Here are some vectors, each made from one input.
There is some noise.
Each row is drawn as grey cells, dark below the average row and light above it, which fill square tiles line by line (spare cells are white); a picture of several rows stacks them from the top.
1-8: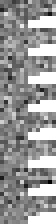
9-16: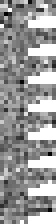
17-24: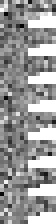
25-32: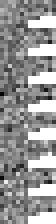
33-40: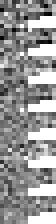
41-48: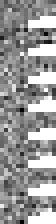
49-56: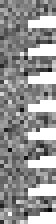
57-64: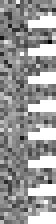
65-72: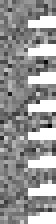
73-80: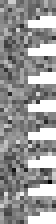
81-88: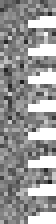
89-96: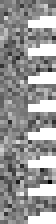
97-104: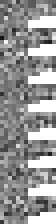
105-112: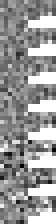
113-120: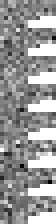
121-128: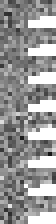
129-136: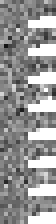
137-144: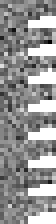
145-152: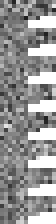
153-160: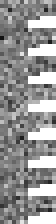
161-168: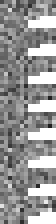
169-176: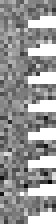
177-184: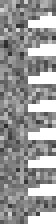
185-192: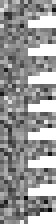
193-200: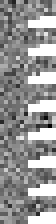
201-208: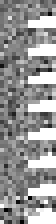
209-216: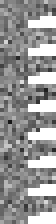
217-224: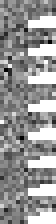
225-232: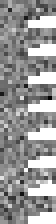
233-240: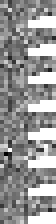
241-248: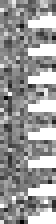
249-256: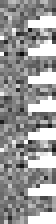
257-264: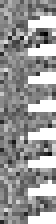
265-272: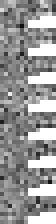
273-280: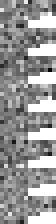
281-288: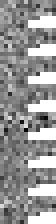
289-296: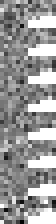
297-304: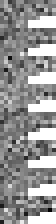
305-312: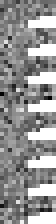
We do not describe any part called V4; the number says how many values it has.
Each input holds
a true/false value, together with either a node of a 10-node tree, or a value of V4.
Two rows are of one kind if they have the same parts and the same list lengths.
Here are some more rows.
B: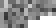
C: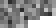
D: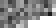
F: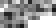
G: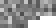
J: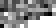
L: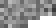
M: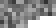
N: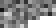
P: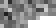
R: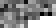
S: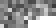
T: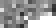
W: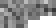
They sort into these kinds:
B, C, D, F, M, P
G, J, L, N, R, S, T, W

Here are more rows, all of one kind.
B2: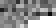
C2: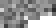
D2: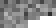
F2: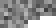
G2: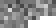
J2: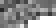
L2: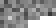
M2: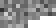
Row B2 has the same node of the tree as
C2 and F2.
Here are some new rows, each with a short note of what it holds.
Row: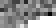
a node of a 10-node tree and a true/false value
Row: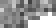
a node of a 10-node tree and a true/false value
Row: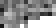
a node of a 10-node tree and a true/false value
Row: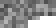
a node of a 10-node tree and a true/false value
